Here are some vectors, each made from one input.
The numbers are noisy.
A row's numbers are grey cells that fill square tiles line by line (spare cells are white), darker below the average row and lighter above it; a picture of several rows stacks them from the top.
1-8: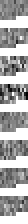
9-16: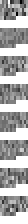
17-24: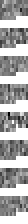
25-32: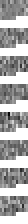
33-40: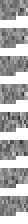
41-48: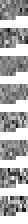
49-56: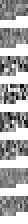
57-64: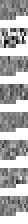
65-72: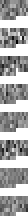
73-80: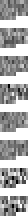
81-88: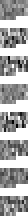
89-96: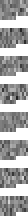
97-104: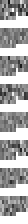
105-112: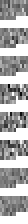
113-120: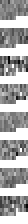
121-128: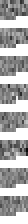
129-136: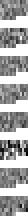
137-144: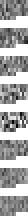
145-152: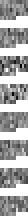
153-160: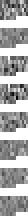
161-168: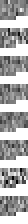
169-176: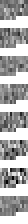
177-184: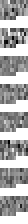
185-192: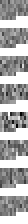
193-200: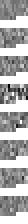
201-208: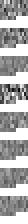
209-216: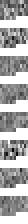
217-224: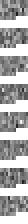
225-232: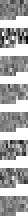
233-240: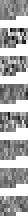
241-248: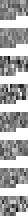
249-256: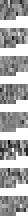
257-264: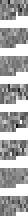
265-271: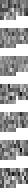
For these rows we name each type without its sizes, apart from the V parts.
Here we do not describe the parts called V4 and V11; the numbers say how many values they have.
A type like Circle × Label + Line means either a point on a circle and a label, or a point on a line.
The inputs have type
List(Line) × V4 + V11 × V11.
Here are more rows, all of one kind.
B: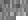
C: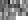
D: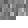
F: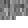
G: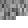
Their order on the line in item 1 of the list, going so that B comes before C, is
G, D, F, B, C.
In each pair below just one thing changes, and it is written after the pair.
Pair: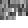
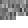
the value of V4
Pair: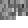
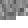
the value of V4
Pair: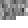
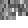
the value of V4
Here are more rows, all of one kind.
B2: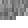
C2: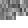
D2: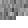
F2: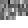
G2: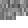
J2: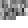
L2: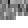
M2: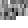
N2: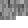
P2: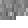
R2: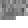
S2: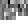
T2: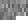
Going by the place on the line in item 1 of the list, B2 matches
C2, J2 and M2.
